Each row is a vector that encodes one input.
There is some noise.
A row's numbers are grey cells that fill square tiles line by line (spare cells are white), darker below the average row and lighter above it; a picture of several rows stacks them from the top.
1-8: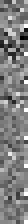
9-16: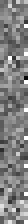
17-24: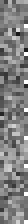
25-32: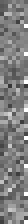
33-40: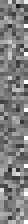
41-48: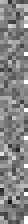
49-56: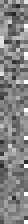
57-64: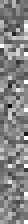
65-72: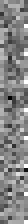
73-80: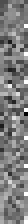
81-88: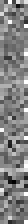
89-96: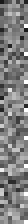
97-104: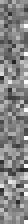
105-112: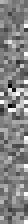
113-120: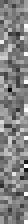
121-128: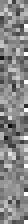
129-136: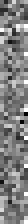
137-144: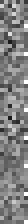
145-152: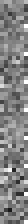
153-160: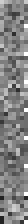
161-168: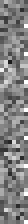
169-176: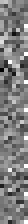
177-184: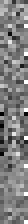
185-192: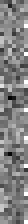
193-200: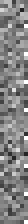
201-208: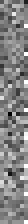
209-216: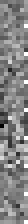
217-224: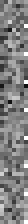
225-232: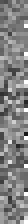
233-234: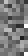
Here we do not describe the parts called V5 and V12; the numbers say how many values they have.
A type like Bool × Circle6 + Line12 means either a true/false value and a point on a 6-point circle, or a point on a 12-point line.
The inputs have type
Bool × (Line9 × V5 + V12).
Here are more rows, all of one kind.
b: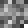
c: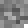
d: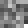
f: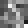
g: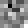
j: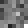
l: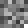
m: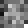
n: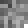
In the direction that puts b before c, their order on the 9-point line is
m, j, b, c, l, n, d, g, f.
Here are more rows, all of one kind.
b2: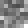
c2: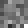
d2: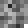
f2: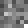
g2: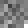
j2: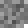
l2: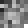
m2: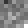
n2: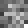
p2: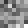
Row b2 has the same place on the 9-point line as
g2, m2 and p2.
